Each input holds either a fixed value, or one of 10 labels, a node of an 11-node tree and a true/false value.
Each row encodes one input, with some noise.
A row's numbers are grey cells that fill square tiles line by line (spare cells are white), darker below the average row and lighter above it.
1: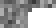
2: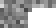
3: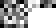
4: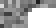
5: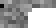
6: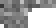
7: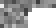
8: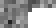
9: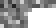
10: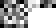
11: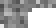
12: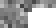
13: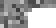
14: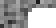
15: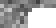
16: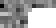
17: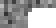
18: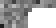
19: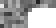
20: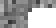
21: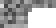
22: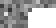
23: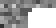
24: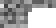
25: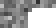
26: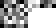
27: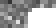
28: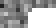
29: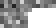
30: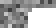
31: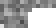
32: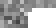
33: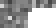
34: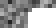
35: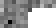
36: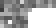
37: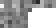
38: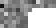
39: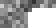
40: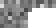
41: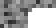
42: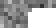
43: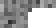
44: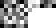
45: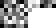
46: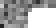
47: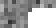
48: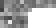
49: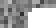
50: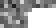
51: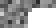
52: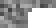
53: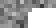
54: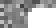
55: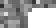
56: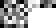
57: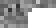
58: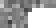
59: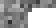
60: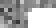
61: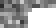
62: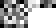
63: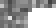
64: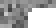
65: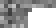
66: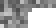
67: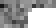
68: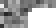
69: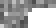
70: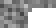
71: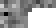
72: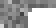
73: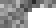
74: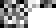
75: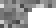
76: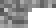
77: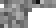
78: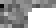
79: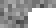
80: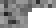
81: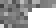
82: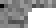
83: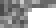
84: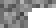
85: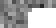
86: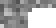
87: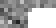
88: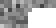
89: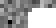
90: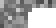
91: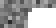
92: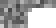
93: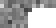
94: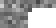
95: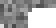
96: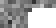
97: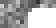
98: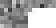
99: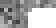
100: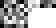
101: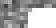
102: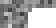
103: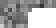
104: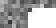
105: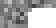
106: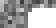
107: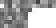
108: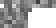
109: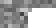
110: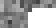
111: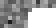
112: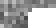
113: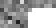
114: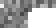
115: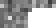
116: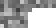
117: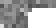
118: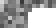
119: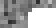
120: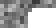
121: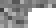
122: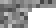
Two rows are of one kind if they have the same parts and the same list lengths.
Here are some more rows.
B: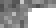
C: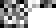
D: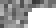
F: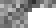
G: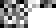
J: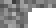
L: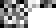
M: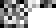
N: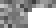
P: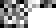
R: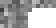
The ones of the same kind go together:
B, D, F, J, N, R
C, G, L, M, P

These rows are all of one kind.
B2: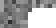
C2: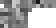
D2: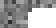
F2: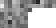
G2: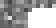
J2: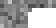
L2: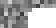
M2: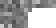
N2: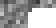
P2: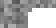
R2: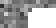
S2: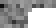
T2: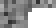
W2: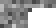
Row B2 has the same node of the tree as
D2, G2 and L2.
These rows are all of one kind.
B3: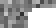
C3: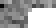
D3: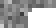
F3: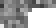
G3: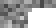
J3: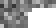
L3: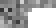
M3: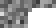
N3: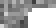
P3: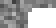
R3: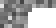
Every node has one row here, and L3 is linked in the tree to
G3.
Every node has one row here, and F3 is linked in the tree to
M3 and N3.
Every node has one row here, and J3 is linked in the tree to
B3, D3 and N3.
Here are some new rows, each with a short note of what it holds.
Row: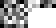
a fixed value
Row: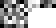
a fixed value
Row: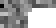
one of 10 labels, a node of an 11-node tree and a true/false value
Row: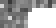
one of 10 labels, a node of an 11-node tree and a true/false value
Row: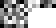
a fixed value
